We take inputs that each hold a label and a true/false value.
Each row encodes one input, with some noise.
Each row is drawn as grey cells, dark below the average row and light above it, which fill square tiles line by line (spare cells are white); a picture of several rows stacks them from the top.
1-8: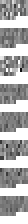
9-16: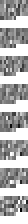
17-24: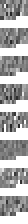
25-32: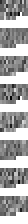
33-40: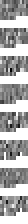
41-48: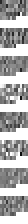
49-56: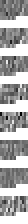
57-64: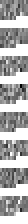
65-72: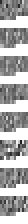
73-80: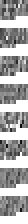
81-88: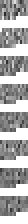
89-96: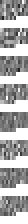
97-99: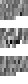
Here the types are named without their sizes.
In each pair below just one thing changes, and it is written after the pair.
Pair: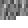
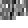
the true/false value
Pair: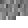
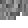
the label
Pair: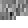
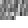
the label
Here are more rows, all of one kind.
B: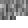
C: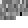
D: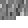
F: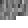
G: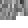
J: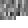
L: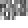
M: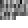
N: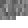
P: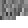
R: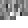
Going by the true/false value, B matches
D, G and L.
